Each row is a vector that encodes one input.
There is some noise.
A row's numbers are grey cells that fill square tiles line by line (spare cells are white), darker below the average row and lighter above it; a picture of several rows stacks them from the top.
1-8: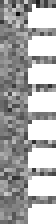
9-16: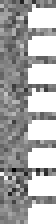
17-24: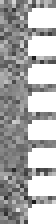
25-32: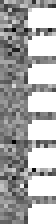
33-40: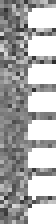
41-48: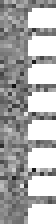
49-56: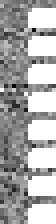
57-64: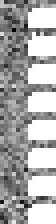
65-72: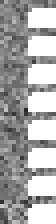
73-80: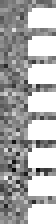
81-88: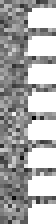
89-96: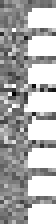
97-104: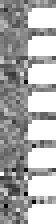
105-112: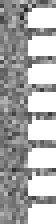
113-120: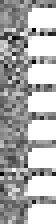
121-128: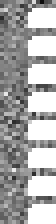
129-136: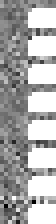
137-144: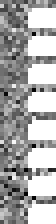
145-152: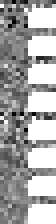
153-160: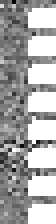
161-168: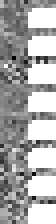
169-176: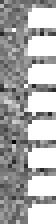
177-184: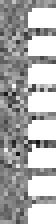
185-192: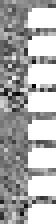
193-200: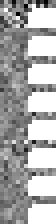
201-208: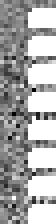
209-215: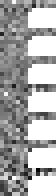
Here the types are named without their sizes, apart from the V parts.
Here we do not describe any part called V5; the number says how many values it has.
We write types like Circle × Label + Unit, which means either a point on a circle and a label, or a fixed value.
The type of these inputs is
Bool × List(Line) × V5.
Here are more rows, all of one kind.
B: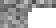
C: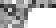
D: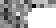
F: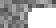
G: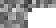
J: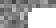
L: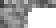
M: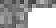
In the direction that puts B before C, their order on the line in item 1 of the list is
J, F, D, B, G, C, M, L.
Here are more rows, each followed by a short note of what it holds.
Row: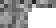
a true/false value and a value of V5, together with a list of two items
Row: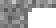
a true/false value and a value of V5, together with the empty list
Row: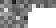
a true/false value and a value of V5, together with a list of one item
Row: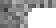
a true/false value and a value of V5, together with a list of two items
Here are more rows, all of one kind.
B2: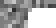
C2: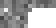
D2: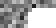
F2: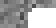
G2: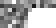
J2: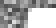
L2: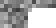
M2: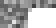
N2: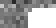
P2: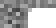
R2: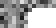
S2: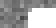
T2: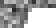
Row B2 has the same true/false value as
F2 and L2.
